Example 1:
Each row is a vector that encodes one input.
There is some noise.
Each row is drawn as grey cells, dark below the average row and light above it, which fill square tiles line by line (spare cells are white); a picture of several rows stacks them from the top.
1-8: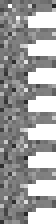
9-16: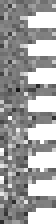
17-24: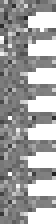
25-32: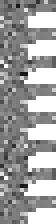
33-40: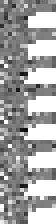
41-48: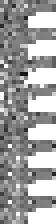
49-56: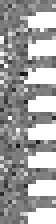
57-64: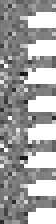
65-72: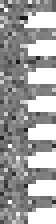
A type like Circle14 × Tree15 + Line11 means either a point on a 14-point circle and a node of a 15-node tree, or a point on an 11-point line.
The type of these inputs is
Label6.
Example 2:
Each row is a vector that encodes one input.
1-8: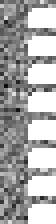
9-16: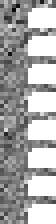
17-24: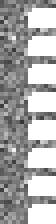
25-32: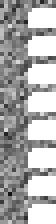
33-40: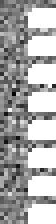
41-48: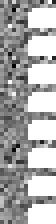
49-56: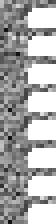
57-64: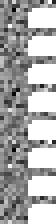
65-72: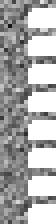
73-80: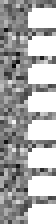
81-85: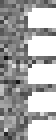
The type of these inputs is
Line15.
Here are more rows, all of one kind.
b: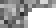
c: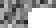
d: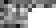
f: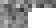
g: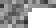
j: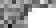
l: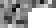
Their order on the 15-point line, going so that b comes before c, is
d, b, j, f, g, c, l.
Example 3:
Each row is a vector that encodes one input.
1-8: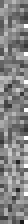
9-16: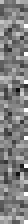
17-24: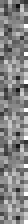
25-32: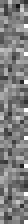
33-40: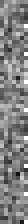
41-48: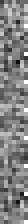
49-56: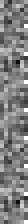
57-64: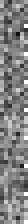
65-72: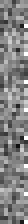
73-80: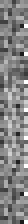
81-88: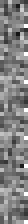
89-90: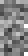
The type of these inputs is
Label6.
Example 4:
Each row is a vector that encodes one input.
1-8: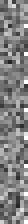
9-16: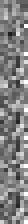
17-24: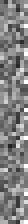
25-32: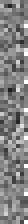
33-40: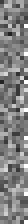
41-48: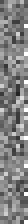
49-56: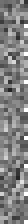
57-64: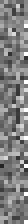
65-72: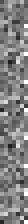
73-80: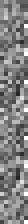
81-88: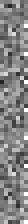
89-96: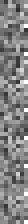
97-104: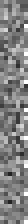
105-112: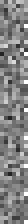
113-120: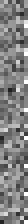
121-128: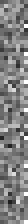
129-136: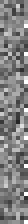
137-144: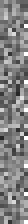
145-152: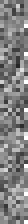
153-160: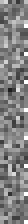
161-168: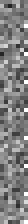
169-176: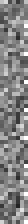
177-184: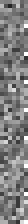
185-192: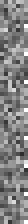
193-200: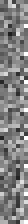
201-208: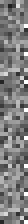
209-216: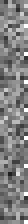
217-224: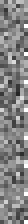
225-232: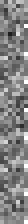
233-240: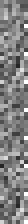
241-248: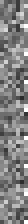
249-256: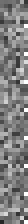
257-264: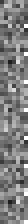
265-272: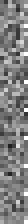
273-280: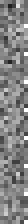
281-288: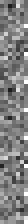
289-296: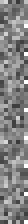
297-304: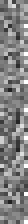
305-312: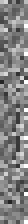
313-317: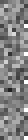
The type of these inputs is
Circle17.
